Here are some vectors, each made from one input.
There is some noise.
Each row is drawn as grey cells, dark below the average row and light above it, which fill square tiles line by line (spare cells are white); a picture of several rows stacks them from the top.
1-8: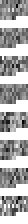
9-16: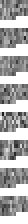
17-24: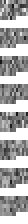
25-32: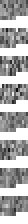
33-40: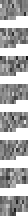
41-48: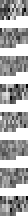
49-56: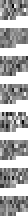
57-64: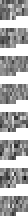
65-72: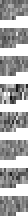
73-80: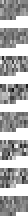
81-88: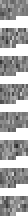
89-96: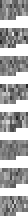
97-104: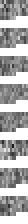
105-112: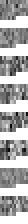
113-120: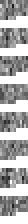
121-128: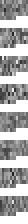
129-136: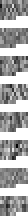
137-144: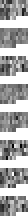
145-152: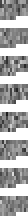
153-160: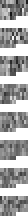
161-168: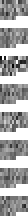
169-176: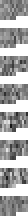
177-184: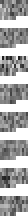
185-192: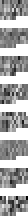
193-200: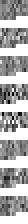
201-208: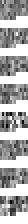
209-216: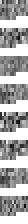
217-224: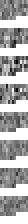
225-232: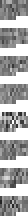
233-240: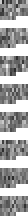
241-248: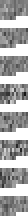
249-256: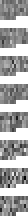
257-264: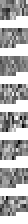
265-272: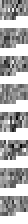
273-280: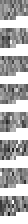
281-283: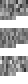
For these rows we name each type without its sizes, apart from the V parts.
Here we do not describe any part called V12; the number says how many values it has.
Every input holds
either a point on a circle, or a fixed value, or a point on each of two lines and a value of V12.
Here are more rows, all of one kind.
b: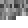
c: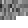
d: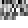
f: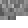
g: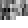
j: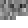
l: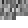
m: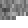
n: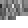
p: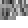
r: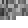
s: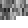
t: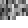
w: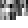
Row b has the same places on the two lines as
c, s and w.
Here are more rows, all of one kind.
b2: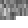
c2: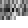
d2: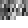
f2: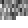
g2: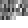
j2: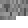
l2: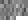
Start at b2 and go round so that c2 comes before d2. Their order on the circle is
b2, j2, c2, f2, l2, d2, g2.
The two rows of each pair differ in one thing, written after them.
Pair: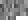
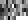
the value of V12
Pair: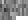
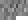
the value of V12
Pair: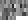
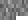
the value of V12
